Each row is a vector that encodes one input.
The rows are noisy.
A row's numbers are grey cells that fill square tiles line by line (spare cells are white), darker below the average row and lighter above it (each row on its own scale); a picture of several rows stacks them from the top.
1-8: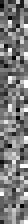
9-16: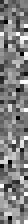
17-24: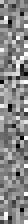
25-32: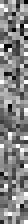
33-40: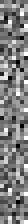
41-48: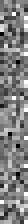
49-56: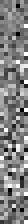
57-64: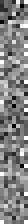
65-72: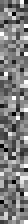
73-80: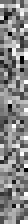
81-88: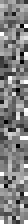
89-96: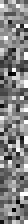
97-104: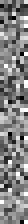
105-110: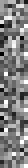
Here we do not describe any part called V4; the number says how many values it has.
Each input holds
a value of V4, together with either a point on a 5-point line, or a point on a 6-point line.
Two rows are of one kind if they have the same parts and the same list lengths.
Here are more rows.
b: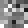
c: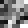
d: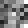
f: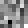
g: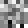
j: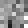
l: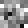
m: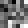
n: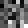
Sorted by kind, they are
b, n
c, d, f, g, j, l, m

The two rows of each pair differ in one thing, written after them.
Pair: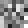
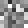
the place on the 6-point line
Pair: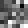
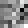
the value of V4
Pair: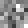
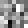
the place on the 6-point line
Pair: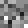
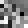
the place on the 6-point line
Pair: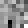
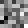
the value of V4
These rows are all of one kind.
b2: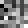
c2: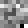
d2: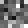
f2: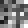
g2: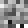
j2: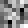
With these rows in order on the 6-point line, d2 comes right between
c2 and j2.
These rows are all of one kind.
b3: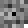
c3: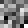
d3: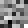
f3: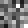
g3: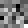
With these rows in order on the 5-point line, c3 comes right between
b3 and g3.
